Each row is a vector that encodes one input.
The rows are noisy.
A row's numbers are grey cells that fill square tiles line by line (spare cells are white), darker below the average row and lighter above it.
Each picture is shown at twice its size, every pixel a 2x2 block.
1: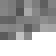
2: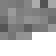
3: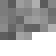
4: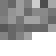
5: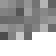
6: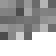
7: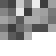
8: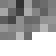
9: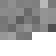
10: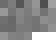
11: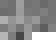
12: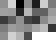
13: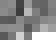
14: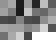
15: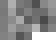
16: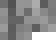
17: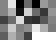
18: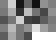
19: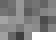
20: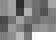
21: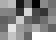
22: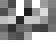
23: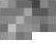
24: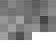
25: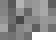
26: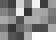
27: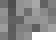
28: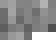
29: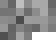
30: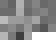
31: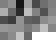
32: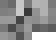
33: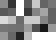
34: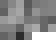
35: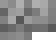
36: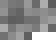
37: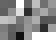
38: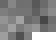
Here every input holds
either a point on a 5-point line, or three true/false values.
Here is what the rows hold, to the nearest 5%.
About 35% of them hold a point on a 5-point line. The rest hold three true/false values.
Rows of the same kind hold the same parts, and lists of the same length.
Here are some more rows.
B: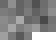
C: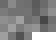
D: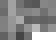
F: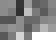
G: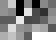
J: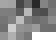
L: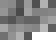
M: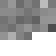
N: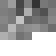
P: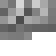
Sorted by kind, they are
B, C, D, G, J, N
F, L, M, P

